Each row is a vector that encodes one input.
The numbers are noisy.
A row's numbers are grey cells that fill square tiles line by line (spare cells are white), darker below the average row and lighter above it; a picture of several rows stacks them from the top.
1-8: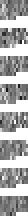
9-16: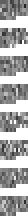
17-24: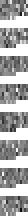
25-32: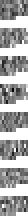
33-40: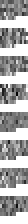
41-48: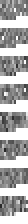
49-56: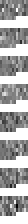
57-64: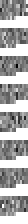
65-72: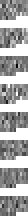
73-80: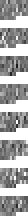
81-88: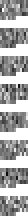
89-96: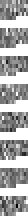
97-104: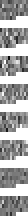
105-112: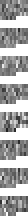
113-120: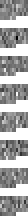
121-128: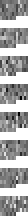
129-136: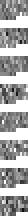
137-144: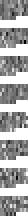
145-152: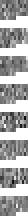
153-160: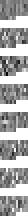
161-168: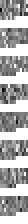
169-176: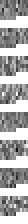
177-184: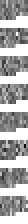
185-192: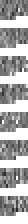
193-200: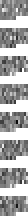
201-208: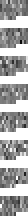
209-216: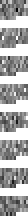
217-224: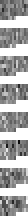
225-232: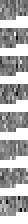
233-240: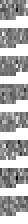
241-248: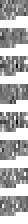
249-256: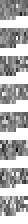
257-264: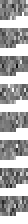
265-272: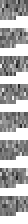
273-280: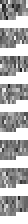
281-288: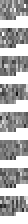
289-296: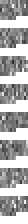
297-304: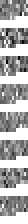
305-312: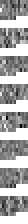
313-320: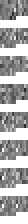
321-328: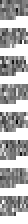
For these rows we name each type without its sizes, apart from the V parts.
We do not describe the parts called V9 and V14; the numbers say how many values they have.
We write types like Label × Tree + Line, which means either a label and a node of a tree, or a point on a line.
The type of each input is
((Bool × Bool × Bool + V14) × V9 + Unit) × Line.
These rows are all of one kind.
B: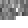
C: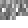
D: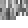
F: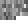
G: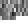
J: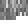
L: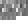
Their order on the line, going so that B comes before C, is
G, J, D, F, B, L, C.
